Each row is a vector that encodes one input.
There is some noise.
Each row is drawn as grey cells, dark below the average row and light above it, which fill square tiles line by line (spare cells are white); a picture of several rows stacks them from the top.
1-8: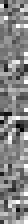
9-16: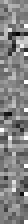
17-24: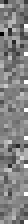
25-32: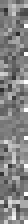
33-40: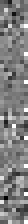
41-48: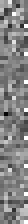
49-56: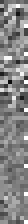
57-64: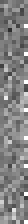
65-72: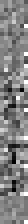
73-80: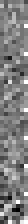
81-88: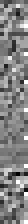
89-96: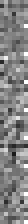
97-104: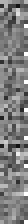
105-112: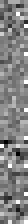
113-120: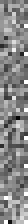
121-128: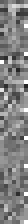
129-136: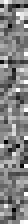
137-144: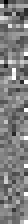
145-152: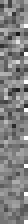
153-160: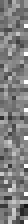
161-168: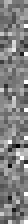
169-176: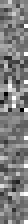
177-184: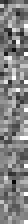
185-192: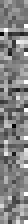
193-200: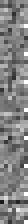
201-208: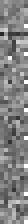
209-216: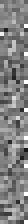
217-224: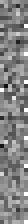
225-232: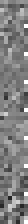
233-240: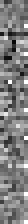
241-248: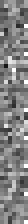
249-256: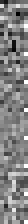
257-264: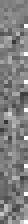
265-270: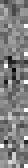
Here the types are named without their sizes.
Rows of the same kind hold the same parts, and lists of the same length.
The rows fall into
3 kinds.
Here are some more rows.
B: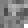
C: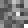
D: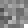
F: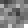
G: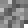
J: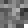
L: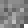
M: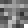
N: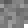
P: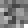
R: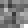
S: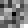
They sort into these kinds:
B, G, J, P
C
D, F, L, M, N, R, S

